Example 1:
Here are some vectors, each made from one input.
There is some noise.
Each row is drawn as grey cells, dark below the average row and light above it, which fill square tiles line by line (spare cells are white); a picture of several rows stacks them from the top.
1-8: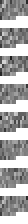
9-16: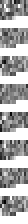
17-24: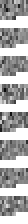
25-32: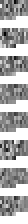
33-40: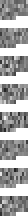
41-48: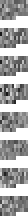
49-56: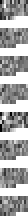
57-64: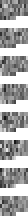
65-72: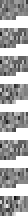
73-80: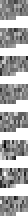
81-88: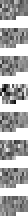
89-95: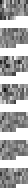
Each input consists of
three true/false values.
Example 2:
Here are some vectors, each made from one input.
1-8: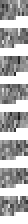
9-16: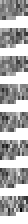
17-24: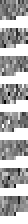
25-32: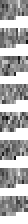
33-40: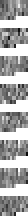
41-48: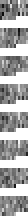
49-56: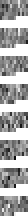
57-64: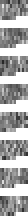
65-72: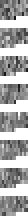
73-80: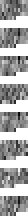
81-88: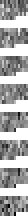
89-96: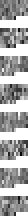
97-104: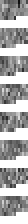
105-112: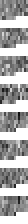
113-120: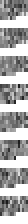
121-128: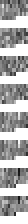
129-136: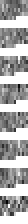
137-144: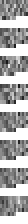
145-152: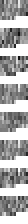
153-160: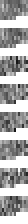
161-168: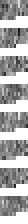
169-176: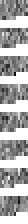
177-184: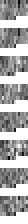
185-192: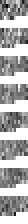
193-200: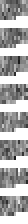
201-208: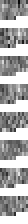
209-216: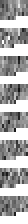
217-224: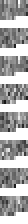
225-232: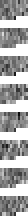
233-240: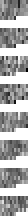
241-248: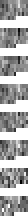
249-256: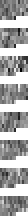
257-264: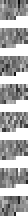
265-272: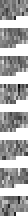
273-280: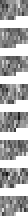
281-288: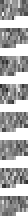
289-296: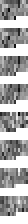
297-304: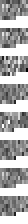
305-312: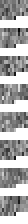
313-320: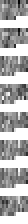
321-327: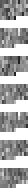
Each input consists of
either a point on a 6-point circle, or a fixed value.
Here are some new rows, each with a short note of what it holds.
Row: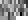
a fixed value
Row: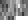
a point on a 6-point circle
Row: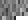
a point on a 6-point circle
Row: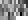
a fixed value
